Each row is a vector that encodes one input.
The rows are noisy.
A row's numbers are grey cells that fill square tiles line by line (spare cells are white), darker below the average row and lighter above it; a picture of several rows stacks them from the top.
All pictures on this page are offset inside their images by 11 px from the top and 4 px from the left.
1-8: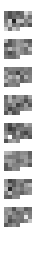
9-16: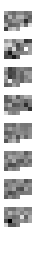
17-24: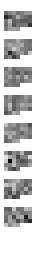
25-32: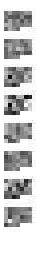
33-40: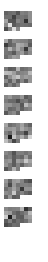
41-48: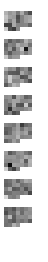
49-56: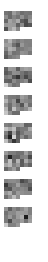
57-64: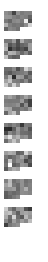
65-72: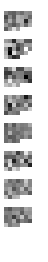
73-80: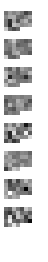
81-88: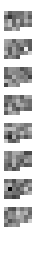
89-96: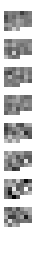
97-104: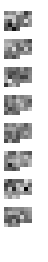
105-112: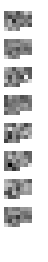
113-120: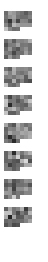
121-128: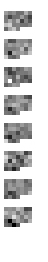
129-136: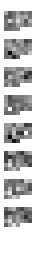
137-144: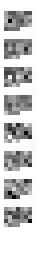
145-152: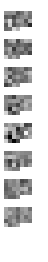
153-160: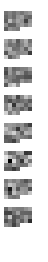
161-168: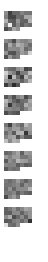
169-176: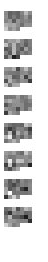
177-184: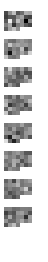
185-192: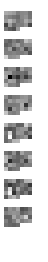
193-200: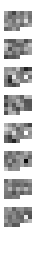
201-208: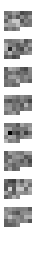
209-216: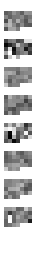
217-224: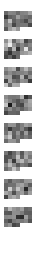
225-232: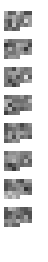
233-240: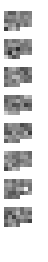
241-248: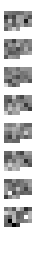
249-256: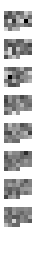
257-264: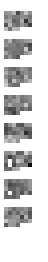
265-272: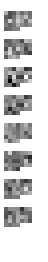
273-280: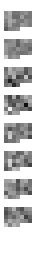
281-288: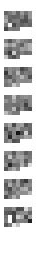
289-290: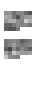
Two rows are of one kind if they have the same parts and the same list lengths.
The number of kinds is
3.
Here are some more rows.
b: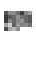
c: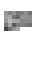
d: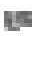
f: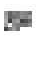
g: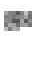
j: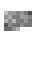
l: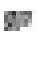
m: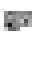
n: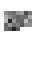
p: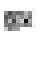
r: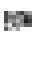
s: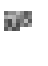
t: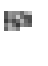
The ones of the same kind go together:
b, c, n, r, s, t
d, g, m, p
f, j, l

